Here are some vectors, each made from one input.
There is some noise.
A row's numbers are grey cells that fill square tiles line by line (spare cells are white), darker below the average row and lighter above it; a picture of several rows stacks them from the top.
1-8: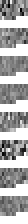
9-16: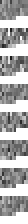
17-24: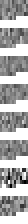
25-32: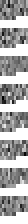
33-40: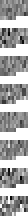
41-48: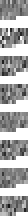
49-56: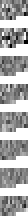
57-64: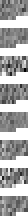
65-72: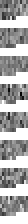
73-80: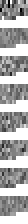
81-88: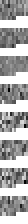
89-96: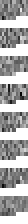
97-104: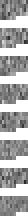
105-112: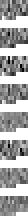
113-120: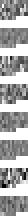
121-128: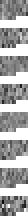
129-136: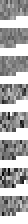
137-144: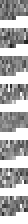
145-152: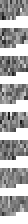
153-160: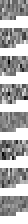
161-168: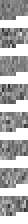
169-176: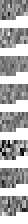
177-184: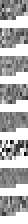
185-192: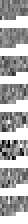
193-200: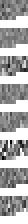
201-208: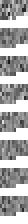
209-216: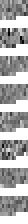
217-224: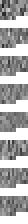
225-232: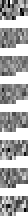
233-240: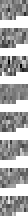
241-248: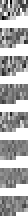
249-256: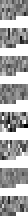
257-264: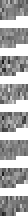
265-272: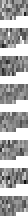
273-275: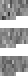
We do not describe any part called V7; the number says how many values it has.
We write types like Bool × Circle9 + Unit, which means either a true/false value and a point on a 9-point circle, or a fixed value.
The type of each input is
Bool × Bool × Bool + Circle11 × V7 + (Circle17 + Unit) × Line9.
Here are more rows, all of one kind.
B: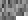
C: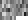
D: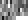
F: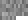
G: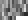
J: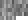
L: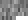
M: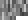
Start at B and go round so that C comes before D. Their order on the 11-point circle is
B, L, J, F, C, M, G, D.
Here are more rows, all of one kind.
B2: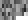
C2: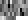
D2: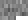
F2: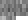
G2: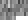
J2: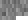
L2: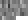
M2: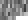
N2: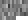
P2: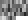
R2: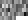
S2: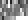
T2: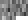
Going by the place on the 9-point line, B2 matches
J2, M2 and T2.
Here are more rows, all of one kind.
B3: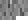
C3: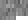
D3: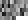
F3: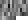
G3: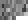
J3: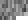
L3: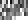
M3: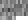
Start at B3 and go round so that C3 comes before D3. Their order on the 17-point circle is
B3, G3, J3, F3, C3, D3, L3, M3.
